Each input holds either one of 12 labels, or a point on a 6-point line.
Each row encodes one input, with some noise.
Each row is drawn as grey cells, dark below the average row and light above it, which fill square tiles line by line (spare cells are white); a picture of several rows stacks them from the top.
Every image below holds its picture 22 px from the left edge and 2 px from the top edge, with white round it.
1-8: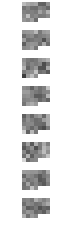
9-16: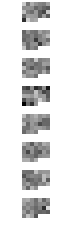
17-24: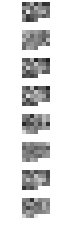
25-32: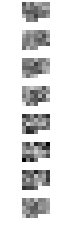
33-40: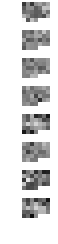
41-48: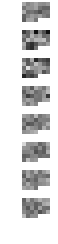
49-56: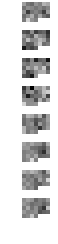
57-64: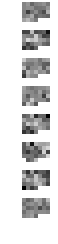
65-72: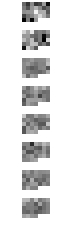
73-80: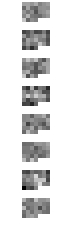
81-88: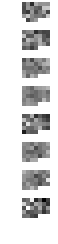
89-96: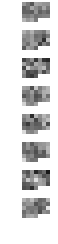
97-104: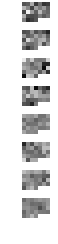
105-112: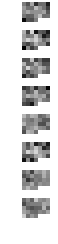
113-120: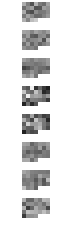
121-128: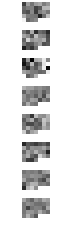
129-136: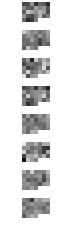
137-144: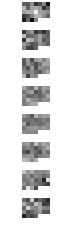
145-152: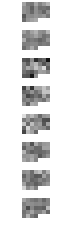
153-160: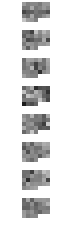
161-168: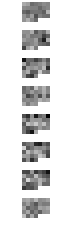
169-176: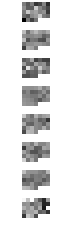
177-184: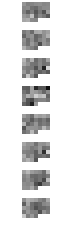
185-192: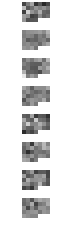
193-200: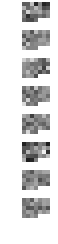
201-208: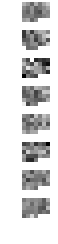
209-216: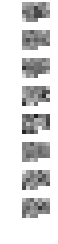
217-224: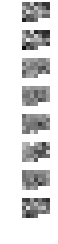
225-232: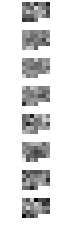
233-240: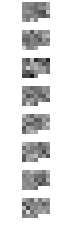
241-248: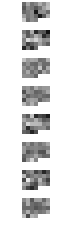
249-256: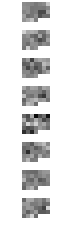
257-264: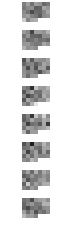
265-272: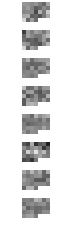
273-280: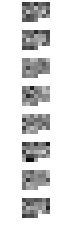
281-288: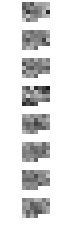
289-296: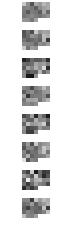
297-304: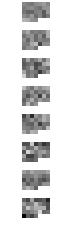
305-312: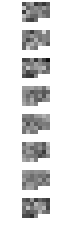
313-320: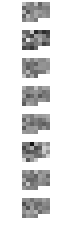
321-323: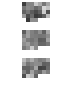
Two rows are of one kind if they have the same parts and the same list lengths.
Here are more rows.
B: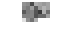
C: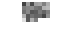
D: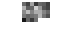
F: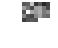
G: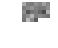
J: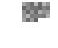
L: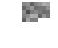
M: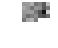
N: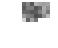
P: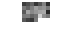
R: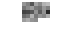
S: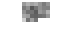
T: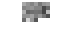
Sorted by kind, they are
B, C, G, J, L, M, N, R, S, T
D, F, P

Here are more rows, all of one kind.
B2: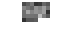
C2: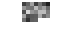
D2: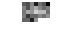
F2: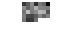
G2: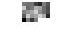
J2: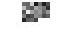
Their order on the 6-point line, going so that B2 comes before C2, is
G2, B2, J2, C2, F2, D2.
